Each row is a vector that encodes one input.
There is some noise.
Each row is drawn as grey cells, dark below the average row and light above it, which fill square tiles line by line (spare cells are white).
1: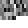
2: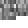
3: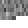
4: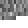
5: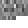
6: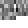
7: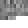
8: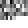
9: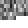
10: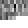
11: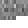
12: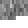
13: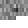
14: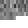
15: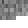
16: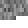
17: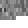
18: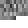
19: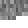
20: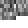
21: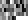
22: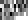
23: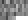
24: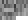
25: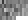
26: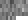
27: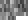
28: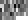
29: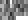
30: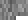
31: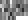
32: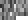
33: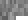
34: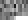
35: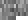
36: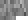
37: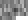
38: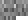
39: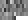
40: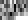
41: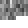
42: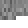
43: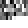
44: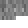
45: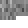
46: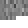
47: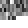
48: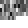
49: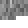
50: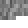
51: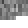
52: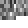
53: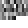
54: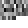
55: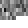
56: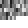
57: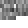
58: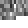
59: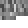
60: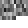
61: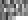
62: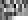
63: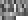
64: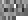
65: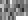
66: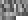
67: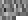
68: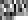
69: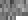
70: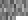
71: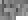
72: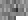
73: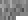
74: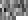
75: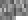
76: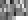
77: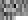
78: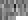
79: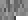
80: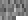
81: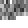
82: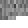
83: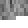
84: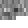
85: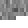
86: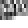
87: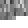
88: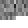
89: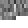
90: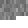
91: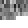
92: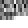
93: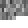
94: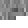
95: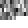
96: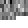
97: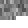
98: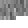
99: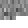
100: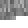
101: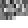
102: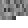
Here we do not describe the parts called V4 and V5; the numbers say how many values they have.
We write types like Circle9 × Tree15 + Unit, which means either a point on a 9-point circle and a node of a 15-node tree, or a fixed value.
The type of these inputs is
(Bool × Bool × Bool + Unit) × Line6 × V4 × V5.
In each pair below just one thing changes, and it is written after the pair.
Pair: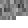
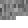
one of the three true/false values
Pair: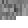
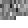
the place on the 6-point line
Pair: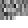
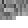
the value of V5
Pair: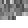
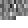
the place on the 6-point line
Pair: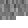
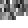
the place on the 6-point line
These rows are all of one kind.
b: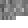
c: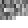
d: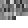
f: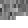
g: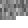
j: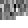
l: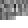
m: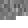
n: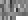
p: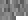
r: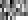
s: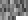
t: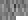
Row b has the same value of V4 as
c, d, p and t.
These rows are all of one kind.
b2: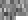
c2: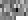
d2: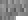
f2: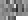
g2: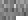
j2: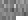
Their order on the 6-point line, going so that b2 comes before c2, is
b2, j2, d2, g2, f2, c2.
